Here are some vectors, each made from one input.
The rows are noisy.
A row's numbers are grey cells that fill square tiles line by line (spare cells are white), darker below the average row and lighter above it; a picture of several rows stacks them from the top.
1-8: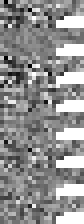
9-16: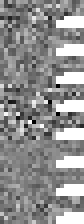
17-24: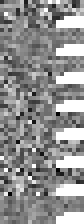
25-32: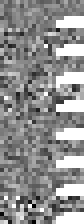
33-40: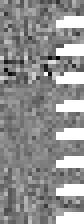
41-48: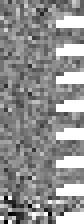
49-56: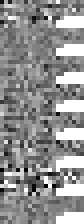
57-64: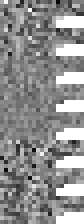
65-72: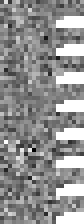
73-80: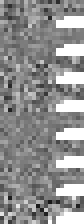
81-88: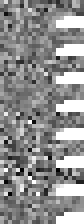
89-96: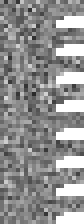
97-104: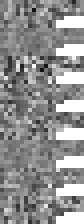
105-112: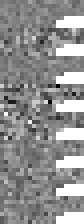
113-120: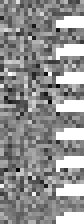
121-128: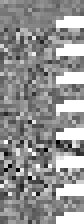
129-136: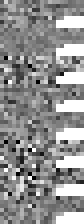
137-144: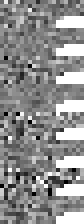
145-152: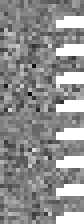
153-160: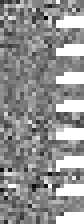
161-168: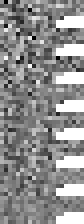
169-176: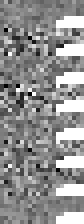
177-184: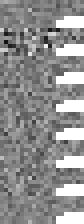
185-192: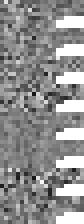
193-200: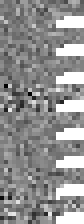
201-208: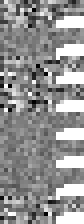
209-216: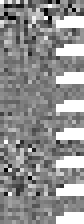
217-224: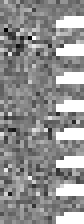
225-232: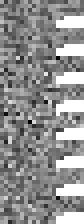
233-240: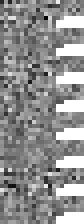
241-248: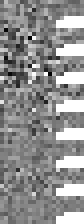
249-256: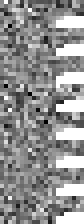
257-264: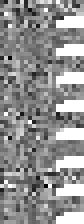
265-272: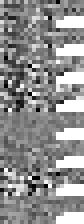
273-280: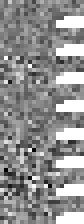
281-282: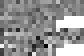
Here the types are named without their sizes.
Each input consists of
a list of points on a line.
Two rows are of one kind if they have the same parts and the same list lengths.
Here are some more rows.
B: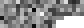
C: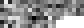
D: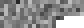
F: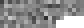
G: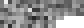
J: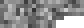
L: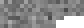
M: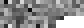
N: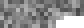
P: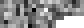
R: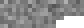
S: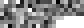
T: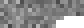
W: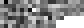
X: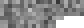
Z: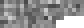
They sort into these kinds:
B, F, P, R, X, Z
C, J, T, W
D
G, L, M, N, S

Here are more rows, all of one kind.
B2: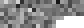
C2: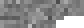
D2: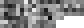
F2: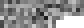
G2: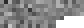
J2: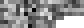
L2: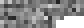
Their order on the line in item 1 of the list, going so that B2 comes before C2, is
L2, J2, G2, B2, F2, C2, D2.
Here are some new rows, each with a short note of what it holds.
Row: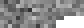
a list of two items
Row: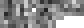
a list of one item
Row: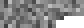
a list of one item
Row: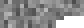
a list of two items
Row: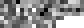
the empty list
